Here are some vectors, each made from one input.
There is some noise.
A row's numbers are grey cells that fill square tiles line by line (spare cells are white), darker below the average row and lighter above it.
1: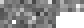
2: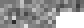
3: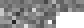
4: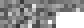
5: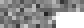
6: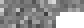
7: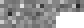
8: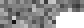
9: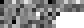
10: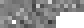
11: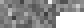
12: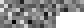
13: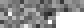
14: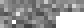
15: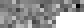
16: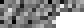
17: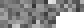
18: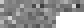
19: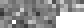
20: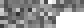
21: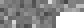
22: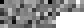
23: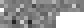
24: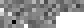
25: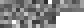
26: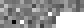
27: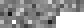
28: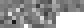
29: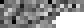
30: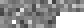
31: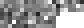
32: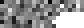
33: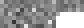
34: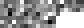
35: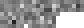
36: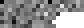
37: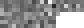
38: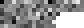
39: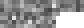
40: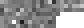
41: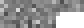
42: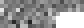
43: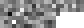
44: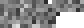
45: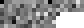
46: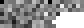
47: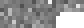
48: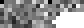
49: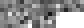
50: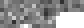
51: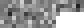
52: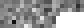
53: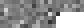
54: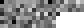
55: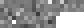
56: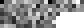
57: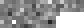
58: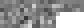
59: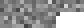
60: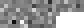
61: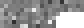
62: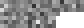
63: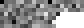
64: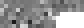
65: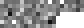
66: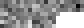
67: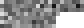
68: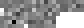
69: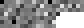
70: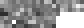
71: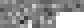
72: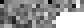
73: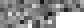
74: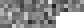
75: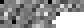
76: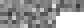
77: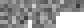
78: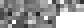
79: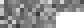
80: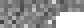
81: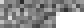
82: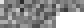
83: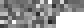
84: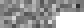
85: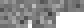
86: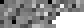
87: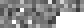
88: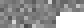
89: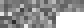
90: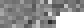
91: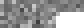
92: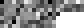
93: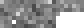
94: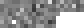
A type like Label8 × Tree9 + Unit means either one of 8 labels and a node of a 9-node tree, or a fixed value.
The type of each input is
Line4 + Line5 × (Tree7 + Unit).
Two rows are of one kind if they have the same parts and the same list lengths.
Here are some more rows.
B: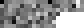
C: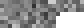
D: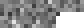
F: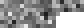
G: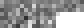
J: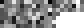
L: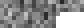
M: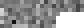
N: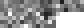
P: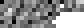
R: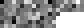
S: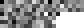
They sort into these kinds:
B, J, P, R, S
C, D, F, L, M, N
G

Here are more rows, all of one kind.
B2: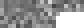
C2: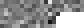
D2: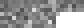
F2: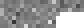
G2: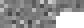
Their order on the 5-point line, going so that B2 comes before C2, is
D2, F2, G2, B2, C2.
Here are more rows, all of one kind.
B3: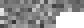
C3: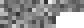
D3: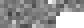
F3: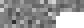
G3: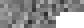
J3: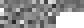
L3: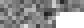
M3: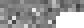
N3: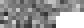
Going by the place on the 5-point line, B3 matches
C3, F3 and J3.
